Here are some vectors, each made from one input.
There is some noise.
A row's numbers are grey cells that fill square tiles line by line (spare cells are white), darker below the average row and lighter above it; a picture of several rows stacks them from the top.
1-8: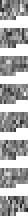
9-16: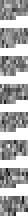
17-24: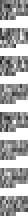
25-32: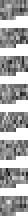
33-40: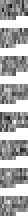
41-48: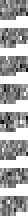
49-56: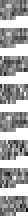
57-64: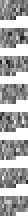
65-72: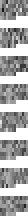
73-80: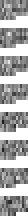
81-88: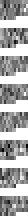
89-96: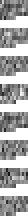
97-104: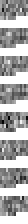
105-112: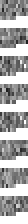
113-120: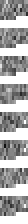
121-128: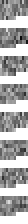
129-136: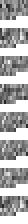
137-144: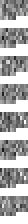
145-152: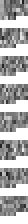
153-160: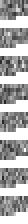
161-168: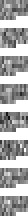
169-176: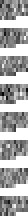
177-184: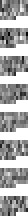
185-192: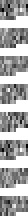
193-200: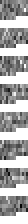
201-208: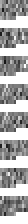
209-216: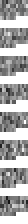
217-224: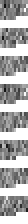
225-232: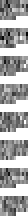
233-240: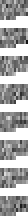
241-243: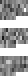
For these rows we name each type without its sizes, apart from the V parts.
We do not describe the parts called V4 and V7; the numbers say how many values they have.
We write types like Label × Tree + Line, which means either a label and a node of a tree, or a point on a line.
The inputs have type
(Label + V4 × V7) × Line + Tree.
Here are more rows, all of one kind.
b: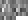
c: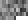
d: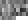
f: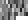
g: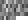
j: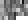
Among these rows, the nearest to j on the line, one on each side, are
c and f.
